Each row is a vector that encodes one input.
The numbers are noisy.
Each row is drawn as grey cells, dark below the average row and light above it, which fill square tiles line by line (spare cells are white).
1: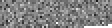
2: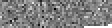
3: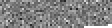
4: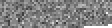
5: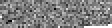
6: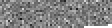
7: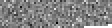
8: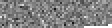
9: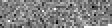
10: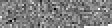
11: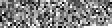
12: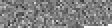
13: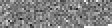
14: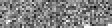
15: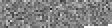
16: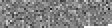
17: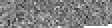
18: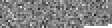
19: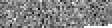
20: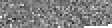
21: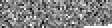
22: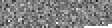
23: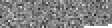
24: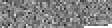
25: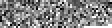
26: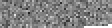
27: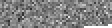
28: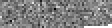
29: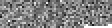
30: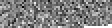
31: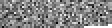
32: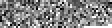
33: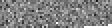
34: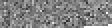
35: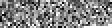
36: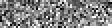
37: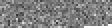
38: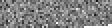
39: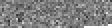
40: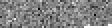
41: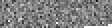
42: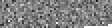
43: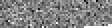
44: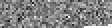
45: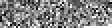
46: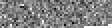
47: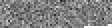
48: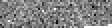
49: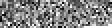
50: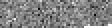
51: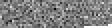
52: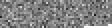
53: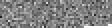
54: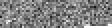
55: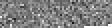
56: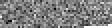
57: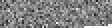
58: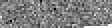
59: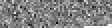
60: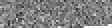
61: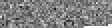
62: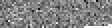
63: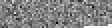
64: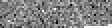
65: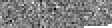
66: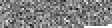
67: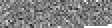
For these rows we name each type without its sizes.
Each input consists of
a list of points on a line.
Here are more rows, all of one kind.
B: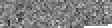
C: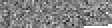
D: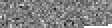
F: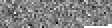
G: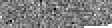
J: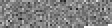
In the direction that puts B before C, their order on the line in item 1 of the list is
F, J, B, C, D, G.
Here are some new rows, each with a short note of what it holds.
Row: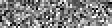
the empty list
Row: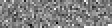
a list of two items
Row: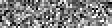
the empty list
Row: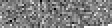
a list of two items
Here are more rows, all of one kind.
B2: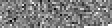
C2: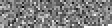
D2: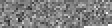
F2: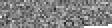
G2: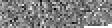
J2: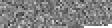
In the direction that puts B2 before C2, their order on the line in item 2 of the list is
B2, C2, D2, F2, J2, G2.
